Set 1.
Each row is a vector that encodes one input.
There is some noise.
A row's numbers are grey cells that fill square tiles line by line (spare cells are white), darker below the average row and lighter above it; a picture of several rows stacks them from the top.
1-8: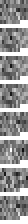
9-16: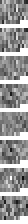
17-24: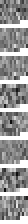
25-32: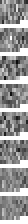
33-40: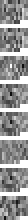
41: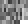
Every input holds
a node of a 9-node tree.
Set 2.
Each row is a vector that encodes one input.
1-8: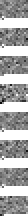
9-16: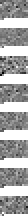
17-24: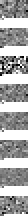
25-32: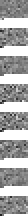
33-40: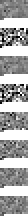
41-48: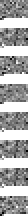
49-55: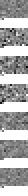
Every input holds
either a fixed value, or a node of an 11-node tree.
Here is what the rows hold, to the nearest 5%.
About 5% of them hold a fixed value. The rest hold a node of an 11-node tree.
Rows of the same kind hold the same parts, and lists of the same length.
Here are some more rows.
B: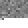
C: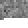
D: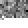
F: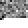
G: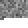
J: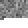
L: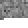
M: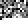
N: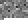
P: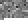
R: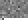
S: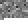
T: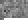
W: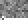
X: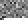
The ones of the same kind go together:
B, C, D, F, G, J, L, N, P, R, S, T, W, X
M

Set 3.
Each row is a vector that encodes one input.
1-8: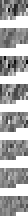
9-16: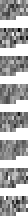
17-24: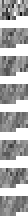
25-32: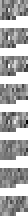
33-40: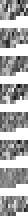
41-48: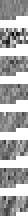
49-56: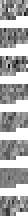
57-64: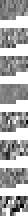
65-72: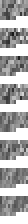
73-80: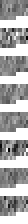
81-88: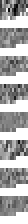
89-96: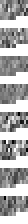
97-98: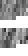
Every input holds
a point on a 6-point line.
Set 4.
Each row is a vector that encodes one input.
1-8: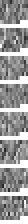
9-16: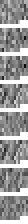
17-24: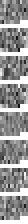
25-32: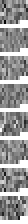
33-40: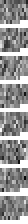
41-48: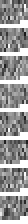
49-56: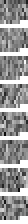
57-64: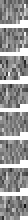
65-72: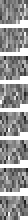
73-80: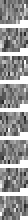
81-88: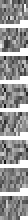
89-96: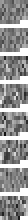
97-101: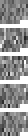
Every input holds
a node of a 15-node tree.
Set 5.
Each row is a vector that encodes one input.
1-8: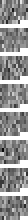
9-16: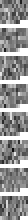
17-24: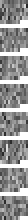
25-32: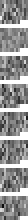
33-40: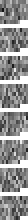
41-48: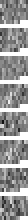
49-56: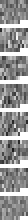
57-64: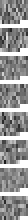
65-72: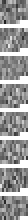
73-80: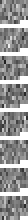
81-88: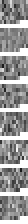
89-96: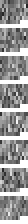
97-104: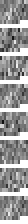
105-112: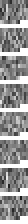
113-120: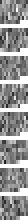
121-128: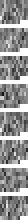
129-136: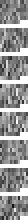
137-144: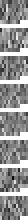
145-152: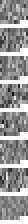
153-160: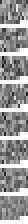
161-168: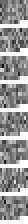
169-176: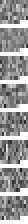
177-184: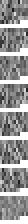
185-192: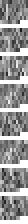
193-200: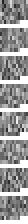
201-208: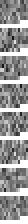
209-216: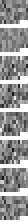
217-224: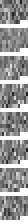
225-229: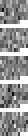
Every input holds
a node of a 19-node tree.
